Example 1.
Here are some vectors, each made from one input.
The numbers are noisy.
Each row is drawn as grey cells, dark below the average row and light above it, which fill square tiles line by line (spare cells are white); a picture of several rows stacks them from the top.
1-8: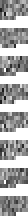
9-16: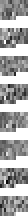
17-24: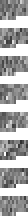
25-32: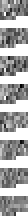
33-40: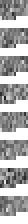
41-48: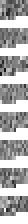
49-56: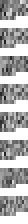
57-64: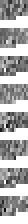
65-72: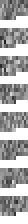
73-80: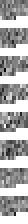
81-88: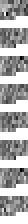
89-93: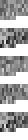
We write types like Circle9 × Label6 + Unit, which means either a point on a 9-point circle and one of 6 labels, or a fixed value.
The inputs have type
Line5 × Tree11.
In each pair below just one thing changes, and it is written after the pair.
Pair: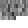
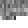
the node of the tree
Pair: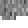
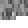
the place on the 5-point line
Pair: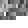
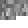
the place on the 5-point line
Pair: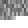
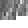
the node of the tree
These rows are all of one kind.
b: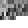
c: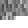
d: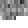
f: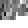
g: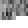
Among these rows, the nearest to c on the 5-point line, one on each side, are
d and f.
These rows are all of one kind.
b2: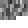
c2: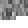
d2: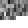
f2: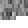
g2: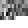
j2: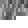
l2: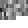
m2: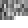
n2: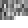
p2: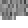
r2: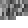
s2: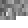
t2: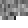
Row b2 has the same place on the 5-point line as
c2, f2, j2 and r2.
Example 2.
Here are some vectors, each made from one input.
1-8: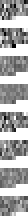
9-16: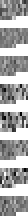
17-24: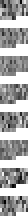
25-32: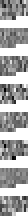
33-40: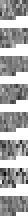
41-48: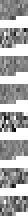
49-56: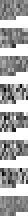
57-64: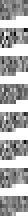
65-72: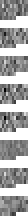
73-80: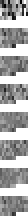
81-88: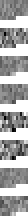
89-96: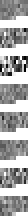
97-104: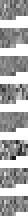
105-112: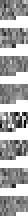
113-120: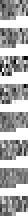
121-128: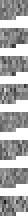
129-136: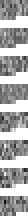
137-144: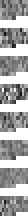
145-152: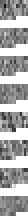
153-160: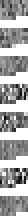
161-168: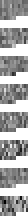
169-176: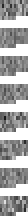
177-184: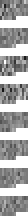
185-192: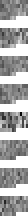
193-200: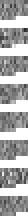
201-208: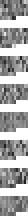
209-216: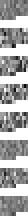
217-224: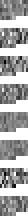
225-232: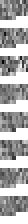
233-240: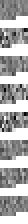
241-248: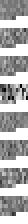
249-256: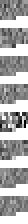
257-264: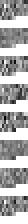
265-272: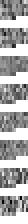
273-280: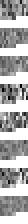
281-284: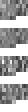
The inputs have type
Bool × Label12.
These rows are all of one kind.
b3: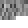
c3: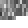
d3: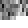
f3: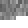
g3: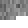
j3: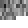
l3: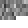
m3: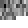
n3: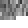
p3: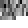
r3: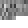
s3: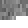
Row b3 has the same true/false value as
c3 and r3.
